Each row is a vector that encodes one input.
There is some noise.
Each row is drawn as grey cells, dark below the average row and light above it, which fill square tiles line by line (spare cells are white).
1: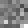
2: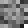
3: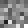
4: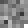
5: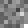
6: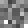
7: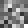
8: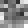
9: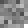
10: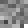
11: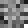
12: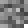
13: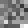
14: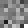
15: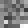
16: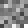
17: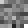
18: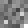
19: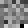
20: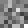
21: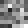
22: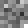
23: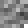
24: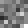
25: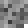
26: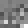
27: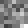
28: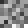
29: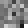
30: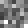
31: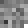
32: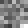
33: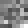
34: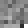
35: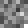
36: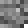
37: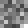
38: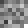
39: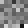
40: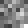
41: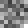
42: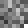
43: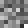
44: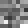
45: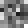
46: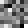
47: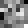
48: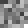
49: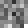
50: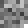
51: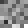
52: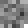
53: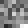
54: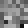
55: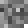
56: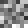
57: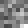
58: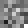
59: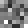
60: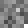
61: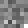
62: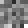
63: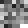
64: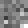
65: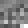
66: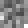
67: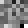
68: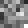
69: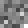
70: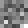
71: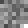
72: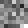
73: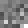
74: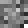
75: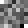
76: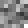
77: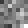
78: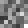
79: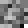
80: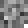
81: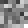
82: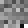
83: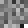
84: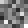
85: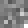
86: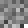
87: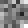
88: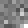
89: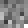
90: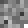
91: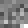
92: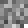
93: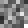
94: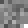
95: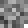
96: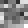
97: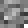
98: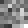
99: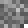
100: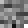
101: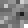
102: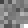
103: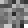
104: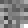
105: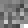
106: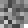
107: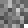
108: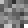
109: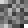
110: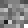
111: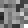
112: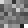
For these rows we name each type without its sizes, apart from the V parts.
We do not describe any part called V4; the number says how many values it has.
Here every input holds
a value of V4, together with either a point on a line, or three true/false values.
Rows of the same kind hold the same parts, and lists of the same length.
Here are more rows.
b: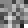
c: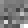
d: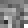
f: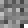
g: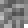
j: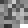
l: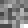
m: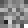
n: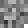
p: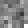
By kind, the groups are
b, d, f, g, m, n, p
c, j, l

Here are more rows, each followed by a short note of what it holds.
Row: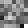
three true/false values and a value of V4
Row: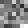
a point on a line and a value of V4
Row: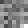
a point on a line and a value of V4
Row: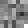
three true/false values and a value of V4
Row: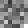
a point on a line and a value of V4
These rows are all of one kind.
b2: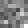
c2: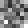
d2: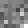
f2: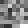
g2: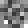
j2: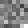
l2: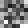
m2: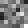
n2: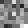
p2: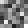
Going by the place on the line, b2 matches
c2, g2, j2 and n2.
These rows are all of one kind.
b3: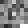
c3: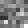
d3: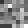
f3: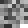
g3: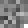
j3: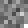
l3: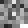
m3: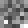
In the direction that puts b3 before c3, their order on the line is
b3, m3, c3, l3, f3, d3, j3, g3.
